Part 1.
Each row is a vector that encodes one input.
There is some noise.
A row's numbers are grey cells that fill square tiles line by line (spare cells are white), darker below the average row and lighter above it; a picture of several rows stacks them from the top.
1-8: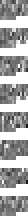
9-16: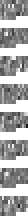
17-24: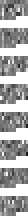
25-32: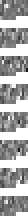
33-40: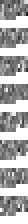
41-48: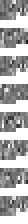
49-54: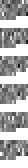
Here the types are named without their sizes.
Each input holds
either a label, or three true/false values.
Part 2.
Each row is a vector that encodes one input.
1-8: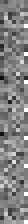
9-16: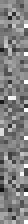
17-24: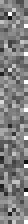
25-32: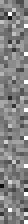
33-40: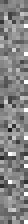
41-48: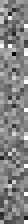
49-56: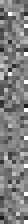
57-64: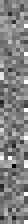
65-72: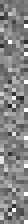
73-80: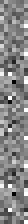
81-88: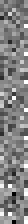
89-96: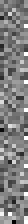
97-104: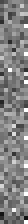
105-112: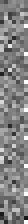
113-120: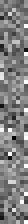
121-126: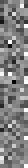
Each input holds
a list of up to two points on a 10-point circle.
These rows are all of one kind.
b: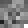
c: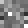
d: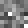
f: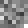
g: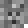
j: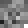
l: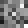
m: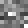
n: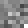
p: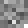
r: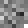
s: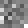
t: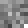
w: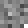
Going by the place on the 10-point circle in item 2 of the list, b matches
f, g, j and s.
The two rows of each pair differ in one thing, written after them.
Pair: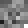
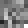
the place on the 10-point circle in item 2 of the list
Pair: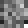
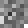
the place on the 10-point circle in item 1 of the list
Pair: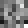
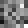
the place on the 10-point circle in item 2 of the list
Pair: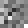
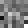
the place on the 10-point circle in item 1 of the list
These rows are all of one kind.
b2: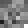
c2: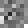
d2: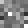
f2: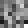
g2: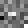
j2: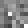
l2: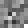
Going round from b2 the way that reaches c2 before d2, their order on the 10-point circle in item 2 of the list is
b2, c2, l2, f2, d2, g2, j2.
